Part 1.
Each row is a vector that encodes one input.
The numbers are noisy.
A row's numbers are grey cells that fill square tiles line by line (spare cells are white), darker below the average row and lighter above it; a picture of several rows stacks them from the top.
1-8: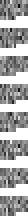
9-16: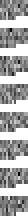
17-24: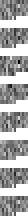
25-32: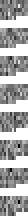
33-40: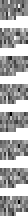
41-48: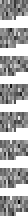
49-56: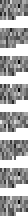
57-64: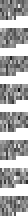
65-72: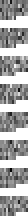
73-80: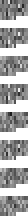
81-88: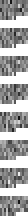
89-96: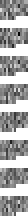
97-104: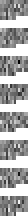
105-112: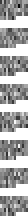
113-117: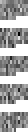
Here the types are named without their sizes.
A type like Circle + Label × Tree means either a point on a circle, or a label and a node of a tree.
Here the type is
Bool × Bool × Bool × Bool + List(Line).
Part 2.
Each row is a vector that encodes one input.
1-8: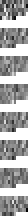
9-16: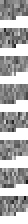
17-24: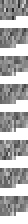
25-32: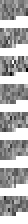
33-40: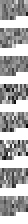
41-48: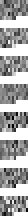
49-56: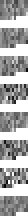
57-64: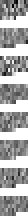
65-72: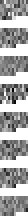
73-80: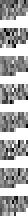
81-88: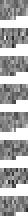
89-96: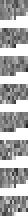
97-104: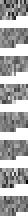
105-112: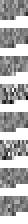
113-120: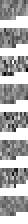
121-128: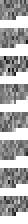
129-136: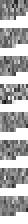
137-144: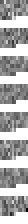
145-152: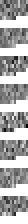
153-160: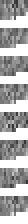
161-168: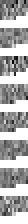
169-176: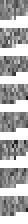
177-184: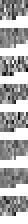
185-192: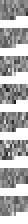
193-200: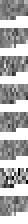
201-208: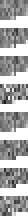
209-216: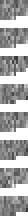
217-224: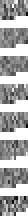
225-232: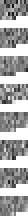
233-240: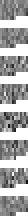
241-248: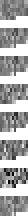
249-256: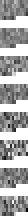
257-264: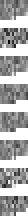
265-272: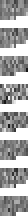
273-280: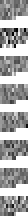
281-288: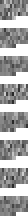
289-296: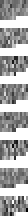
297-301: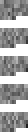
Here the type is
Bool × (Line3 × Line6 + Unit) + Line5.
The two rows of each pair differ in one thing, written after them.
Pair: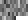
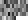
the true/false value
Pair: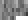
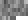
the place on the 3-point line
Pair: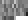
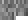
the true/false value
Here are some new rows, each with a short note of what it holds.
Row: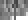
a point on a 5-point line
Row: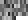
a point on a 3-point line, a point on a 6-point line and a true/false value
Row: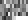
a point on a 5-point line
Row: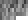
a point on a 5-point line
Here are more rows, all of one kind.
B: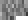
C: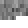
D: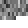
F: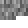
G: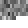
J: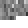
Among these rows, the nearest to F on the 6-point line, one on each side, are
C and J.
